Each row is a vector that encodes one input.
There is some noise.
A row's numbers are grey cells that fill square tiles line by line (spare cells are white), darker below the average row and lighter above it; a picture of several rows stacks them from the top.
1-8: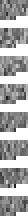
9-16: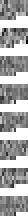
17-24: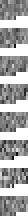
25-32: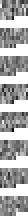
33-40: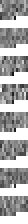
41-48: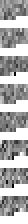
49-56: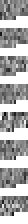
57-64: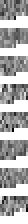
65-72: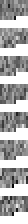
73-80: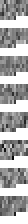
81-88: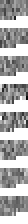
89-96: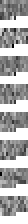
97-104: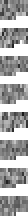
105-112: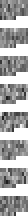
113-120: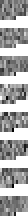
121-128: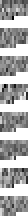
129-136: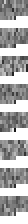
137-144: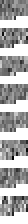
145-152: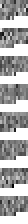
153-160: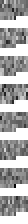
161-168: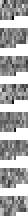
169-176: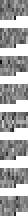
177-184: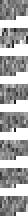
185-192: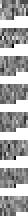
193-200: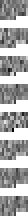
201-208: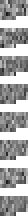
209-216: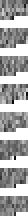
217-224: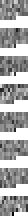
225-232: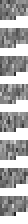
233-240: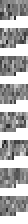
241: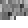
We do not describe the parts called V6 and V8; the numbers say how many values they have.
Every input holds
a value of V6, together with either a true/false value and a value of V8, or a list of up to three points on a 4-point line.
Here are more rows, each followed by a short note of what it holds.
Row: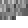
a value of V6, together with a list of two items
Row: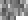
a value of V6, together with the empty list
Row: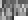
a true/false value, a value of V6 and a value of V8
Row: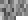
a value of V6, together with the empty list
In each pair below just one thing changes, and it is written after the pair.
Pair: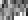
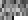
the value of V6
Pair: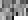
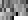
the true/false value
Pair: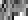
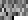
the value of V6
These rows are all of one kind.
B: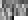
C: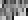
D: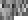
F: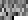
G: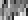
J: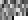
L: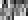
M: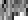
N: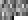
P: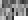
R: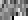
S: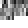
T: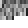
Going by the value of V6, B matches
C, P and T.
